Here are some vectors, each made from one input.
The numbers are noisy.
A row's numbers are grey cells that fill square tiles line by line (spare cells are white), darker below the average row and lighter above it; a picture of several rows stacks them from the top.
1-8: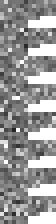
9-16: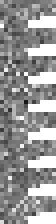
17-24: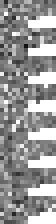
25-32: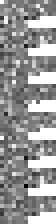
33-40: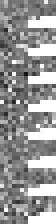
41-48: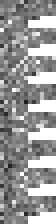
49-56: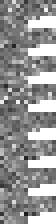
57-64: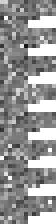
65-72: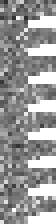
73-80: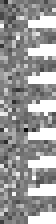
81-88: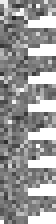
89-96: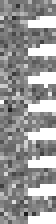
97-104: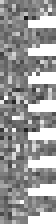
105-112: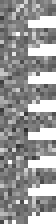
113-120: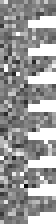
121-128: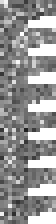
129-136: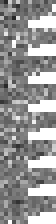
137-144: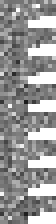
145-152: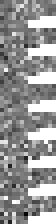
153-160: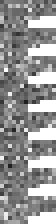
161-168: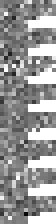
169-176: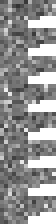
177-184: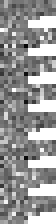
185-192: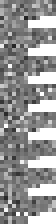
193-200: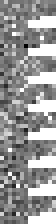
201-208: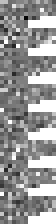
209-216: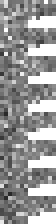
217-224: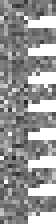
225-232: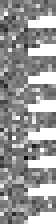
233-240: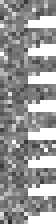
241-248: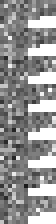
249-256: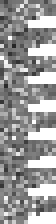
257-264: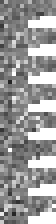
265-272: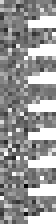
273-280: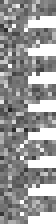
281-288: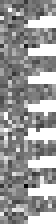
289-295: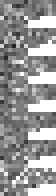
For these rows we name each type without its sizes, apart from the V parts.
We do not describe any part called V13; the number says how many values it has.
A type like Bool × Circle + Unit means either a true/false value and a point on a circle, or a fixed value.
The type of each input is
Tree × (Tree + V13).
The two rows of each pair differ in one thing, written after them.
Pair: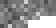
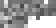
the value of V13
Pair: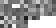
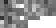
the node of the tree
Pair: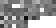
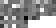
the value of V13
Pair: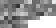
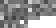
the value of V13
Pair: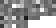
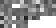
the value of V13
